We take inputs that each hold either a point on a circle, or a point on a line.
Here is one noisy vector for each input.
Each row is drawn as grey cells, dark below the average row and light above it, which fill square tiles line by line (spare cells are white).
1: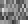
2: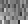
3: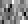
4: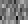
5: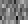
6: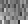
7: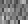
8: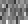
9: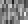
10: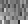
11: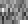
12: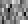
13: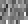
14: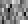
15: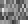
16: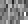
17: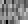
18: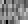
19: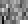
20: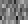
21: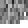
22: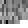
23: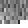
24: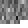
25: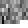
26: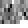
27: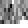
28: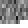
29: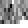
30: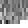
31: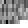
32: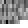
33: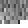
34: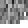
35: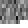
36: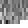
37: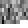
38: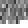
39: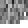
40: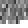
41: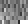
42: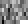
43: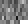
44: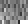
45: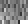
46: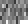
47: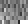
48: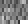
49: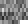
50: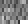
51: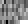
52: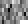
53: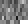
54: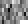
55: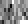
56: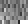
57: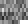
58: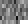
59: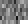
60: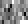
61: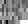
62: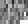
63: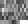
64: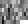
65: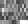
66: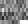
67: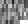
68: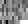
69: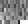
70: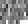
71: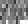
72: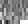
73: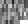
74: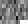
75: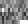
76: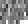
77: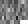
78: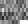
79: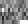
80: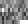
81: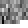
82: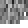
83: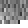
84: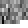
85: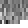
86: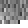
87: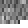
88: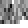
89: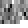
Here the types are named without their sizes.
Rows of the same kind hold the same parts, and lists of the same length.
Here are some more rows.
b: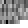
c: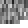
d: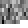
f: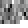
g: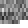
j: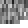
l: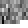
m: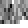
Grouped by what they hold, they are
b, c, j
d, f, g, l, m

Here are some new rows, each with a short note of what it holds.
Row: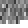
a point on a circle
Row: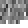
a point on a circle
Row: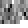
a point on a line
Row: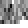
a point on a line
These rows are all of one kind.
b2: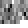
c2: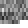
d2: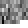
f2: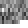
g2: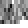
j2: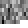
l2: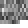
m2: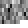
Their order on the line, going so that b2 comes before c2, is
g2, b2, m2, j2, d2, f2, c2, l2.
